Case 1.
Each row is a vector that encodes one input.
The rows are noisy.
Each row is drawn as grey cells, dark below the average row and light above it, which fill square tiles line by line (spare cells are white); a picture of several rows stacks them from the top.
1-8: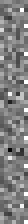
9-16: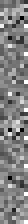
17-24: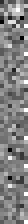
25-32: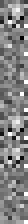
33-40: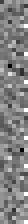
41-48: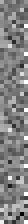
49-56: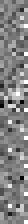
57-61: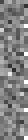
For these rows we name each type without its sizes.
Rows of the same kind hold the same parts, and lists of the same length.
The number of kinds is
2.
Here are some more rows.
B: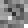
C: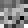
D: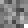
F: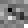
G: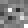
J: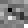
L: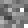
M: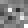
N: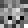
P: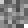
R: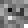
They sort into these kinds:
B, D, F, G, J, L, M, P, R
C, N

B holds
four true/false values.
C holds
a point on a line.
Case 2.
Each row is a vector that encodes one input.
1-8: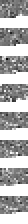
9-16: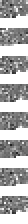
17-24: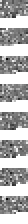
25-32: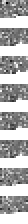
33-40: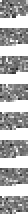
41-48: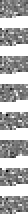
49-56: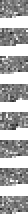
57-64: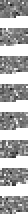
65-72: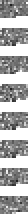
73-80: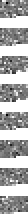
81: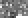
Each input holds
either a point on an 11-point line, or a node of a 9-node tree.
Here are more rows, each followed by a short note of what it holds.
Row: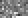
a node of a 9-node tree
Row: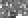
a point on an 11-point line
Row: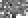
a point on an 11-point line
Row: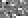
a node of a 9-node tree
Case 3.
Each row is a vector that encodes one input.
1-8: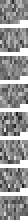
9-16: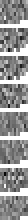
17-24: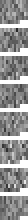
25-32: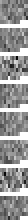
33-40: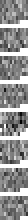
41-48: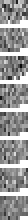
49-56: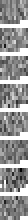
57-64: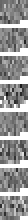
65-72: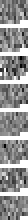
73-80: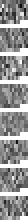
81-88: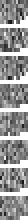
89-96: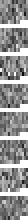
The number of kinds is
2.
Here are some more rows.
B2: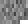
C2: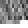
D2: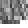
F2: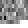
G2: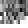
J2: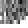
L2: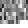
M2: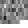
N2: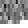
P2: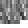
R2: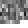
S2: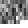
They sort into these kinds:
B2, C2, D2, F2, L2, M2, N2, P2, R2, S2
G2, J2

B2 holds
a node of a 13-node tree and a true/false value.
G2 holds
a true/false value.
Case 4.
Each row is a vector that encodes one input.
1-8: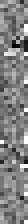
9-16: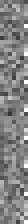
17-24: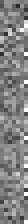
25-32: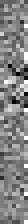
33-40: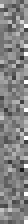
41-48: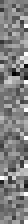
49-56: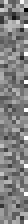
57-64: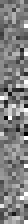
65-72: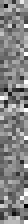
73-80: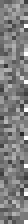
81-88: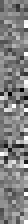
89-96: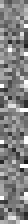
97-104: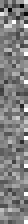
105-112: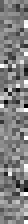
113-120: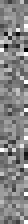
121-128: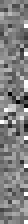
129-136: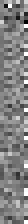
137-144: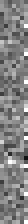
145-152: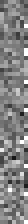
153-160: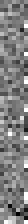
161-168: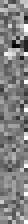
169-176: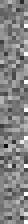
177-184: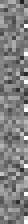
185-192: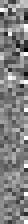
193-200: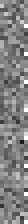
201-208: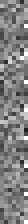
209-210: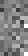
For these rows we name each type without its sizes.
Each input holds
either a point on a circle, or five true/false values.
